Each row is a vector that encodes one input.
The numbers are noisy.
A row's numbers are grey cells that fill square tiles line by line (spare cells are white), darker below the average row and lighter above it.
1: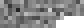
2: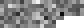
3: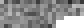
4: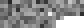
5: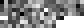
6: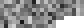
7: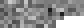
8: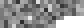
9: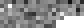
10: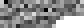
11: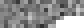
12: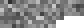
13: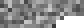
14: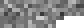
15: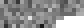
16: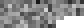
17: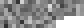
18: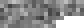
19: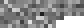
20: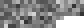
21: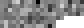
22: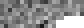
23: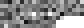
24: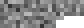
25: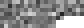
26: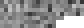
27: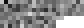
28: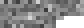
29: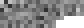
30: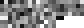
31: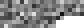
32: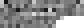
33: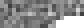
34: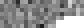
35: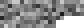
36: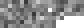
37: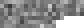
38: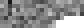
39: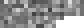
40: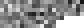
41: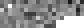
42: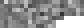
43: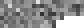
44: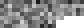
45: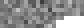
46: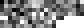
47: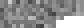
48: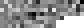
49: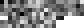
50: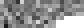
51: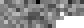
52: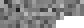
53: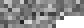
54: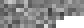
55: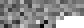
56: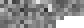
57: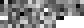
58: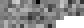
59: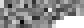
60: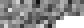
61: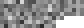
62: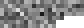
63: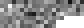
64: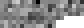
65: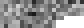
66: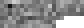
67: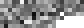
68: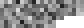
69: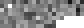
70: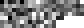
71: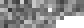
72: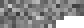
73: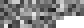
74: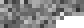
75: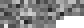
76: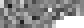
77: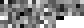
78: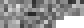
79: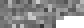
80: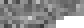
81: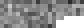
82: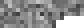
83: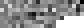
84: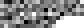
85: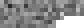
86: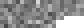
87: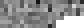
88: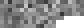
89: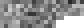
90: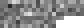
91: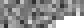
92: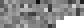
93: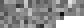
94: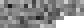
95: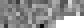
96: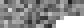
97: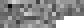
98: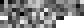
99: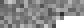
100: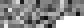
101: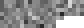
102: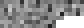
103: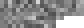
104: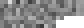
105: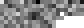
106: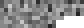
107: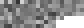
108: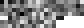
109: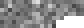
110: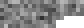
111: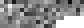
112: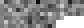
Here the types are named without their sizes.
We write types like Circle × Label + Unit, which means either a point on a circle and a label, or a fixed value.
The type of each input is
List(Line × Line).
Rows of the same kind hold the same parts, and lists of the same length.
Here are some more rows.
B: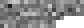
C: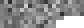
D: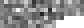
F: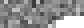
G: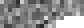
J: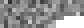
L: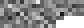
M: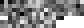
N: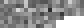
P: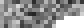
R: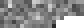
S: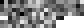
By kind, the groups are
B, R
C, D, F, G, J, L, N
M, S
P

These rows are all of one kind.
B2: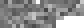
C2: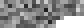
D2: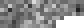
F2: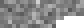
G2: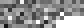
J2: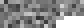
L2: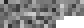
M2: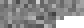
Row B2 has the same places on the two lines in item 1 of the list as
G2 and M2.
